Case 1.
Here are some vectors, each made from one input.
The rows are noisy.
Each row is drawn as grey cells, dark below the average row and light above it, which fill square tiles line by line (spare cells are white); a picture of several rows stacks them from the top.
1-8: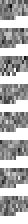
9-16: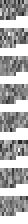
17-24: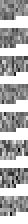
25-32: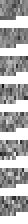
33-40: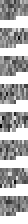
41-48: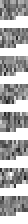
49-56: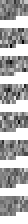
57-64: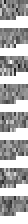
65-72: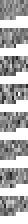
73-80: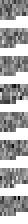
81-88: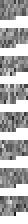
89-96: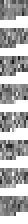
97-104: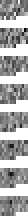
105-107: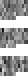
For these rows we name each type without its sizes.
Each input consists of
a list of points on a line.
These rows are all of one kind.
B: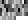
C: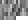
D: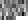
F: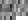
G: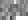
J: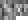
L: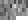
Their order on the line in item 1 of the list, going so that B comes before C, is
J, L, F, G, D, B, C.
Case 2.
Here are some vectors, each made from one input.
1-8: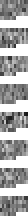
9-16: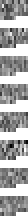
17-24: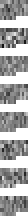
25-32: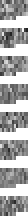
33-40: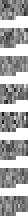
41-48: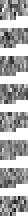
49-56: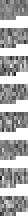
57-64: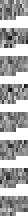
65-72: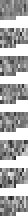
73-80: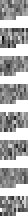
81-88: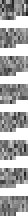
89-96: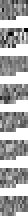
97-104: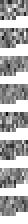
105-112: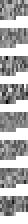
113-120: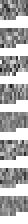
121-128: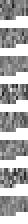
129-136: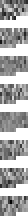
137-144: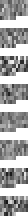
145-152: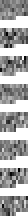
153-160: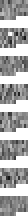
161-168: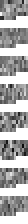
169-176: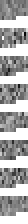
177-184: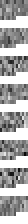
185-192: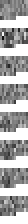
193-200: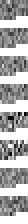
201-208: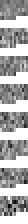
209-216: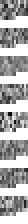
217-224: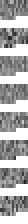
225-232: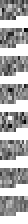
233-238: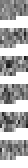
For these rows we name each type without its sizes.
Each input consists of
either a point on a circle, or a fixed value, or a label and a true/false value.
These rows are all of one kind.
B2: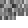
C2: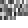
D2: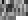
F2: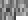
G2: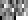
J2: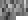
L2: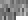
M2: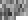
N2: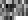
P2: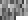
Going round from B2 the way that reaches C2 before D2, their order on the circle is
B2, N2, J2, C2, M2, P2, L2, F2, G2, D2.
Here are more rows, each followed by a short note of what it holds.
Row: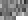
a fixed value
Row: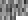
a fixed value
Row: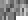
a point on a circle
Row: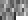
a point on a circle
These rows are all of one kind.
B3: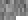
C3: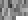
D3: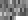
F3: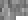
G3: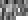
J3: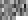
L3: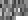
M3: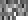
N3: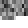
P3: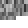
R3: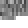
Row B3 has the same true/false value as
C3, F3, M3 and R3.
